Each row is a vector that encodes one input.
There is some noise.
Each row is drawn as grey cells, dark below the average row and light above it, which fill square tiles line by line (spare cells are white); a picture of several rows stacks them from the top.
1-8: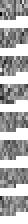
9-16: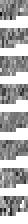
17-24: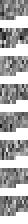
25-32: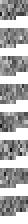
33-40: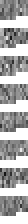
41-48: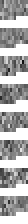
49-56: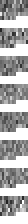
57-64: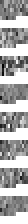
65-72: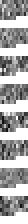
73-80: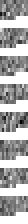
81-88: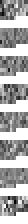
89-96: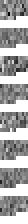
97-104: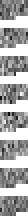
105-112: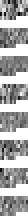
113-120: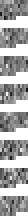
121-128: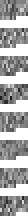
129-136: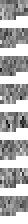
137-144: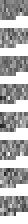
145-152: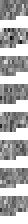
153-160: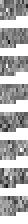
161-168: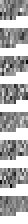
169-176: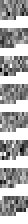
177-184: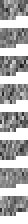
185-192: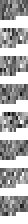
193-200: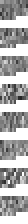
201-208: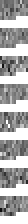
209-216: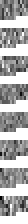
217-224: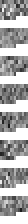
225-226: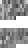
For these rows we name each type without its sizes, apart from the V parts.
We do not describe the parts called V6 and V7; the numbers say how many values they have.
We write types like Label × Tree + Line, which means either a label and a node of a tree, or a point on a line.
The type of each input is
Bool × (Tree + V6) × V7.
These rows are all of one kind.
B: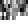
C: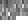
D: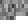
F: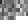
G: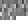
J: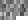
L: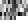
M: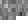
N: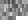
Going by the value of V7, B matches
C, G and J.
